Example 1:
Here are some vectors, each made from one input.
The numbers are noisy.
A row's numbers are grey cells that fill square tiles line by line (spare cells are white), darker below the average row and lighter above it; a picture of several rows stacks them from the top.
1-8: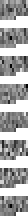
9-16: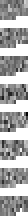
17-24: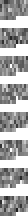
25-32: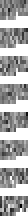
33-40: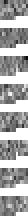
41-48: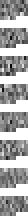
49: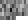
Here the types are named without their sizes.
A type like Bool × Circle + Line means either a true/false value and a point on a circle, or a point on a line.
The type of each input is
Bool × Bool × Bool × Bool × Tree.
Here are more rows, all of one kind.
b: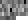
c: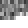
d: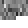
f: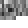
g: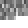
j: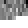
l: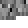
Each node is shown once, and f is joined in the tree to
c and d.
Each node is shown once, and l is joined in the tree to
b.
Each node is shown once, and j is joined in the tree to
d and g.
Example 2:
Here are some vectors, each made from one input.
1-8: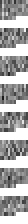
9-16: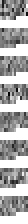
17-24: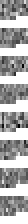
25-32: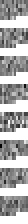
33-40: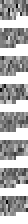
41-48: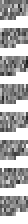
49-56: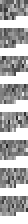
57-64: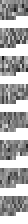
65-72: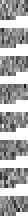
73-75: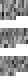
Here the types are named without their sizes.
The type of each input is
Bool × Bool × Bool × Bool × Tree.
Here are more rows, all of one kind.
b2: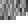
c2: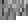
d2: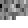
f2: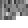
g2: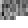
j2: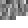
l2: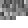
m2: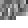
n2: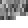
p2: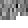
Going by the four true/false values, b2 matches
g2, j2, l2 and m2.
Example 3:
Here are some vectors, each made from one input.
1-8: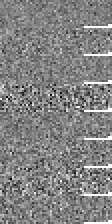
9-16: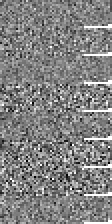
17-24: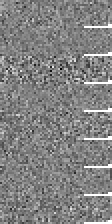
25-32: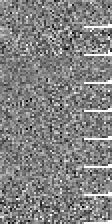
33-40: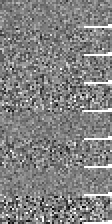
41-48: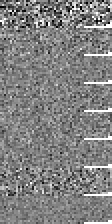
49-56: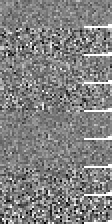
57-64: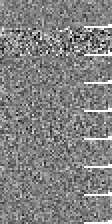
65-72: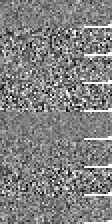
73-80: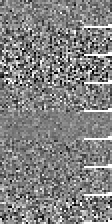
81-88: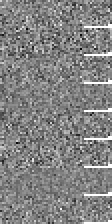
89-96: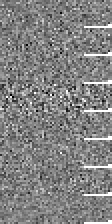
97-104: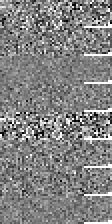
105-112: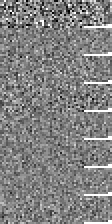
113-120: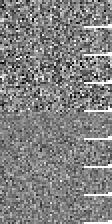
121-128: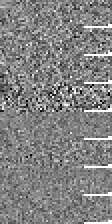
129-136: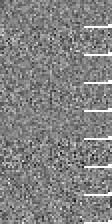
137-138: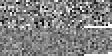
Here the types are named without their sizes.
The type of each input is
Line + Tree.
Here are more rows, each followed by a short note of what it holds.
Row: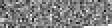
a point on a line
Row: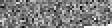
a point on a line
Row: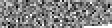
a node of a tree
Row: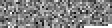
a point on a line
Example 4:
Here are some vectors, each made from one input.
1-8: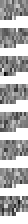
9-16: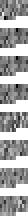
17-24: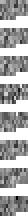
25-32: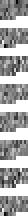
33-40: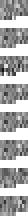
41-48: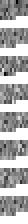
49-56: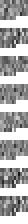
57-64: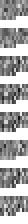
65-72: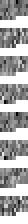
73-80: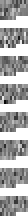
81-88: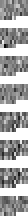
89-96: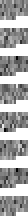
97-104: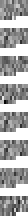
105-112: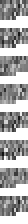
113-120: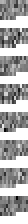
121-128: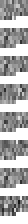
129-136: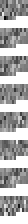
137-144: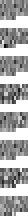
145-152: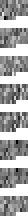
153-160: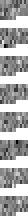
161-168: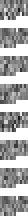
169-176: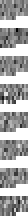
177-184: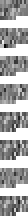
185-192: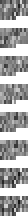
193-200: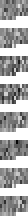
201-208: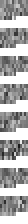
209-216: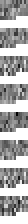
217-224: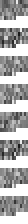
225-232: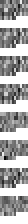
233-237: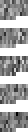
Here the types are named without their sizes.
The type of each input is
Circle + Line.
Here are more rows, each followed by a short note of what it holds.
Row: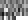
a point on a line
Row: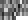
a point on a line
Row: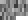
a point on a circle
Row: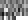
a point on a line
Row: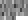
a point on a circle
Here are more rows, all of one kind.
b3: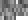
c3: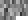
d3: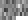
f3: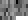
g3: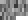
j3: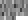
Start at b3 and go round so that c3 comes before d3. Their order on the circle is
b3, j3, g3, f3, c3, d3.
